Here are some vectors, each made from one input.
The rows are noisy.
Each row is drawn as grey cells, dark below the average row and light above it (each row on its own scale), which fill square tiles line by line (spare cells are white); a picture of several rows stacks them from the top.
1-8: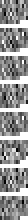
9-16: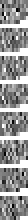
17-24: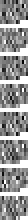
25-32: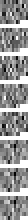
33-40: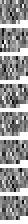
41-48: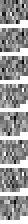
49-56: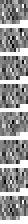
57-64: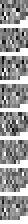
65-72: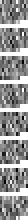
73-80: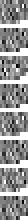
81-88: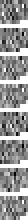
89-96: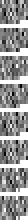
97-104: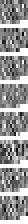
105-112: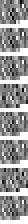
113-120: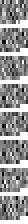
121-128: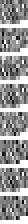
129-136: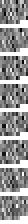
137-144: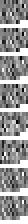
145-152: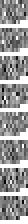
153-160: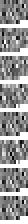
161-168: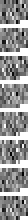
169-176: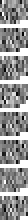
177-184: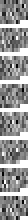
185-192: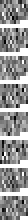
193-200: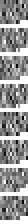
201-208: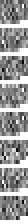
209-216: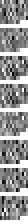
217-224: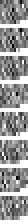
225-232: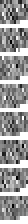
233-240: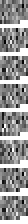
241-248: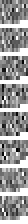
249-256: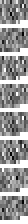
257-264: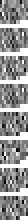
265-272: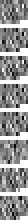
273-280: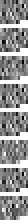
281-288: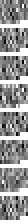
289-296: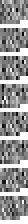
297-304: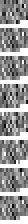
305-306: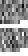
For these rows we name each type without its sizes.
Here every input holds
a list of items, each a point on a line and a true/false value.
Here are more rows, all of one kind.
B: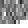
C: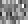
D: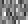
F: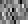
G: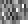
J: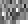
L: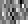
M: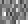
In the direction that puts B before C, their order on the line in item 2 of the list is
L, B, F, M, J, D, G, C.
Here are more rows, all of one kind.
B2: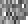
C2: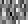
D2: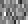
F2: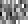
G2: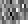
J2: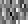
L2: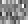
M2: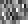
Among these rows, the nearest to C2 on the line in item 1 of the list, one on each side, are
F2 and J2.
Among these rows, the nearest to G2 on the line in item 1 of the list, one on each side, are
J2 and M2.
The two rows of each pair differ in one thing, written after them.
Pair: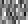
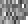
the place on the line in item 1 of the list
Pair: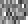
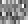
the true/false value in item 1 of the list
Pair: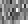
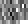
the true/false value in item 2 of the list
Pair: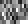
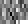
the place on the line in item 1 of the list
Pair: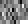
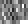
the place on the line in item 2 of the list
